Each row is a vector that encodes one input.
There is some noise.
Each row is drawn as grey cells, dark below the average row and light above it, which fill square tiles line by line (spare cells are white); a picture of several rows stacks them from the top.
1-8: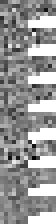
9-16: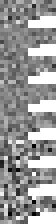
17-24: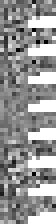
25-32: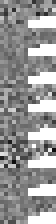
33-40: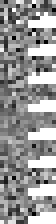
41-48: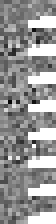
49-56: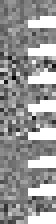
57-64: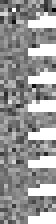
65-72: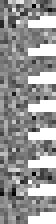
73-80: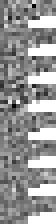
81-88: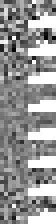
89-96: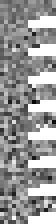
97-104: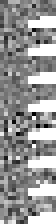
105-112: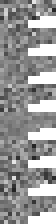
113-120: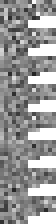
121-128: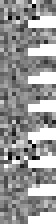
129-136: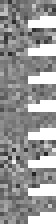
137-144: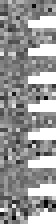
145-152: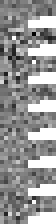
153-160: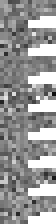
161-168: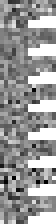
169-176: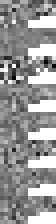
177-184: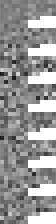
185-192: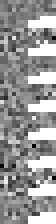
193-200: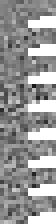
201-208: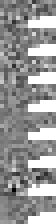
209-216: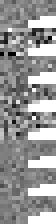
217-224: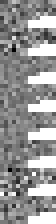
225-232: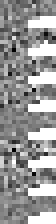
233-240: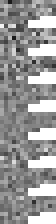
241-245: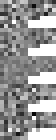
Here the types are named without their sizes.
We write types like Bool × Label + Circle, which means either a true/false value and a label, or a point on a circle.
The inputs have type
(Bool × Bool × Bool + Unit) × Line.
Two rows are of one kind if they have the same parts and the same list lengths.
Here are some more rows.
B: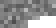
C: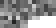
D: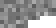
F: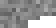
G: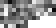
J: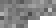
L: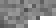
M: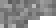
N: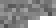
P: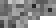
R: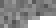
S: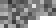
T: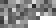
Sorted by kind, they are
B, D, F, M, P, T
C, G, J, L, N, R, S

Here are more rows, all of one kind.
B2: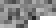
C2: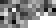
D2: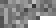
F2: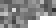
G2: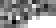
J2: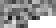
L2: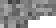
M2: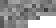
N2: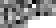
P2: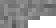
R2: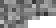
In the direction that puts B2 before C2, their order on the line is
N2, F2, B2, L2, G2, P2, J2, M2, D2, C2, R2.
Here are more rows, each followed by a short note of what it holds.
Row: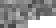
a point on a line and three true/false values
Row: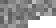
a point on a line
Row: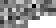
a point on a line and three true/false values
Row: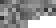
a point on a line and three true/false values
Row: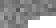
a point on a line and three true/false values
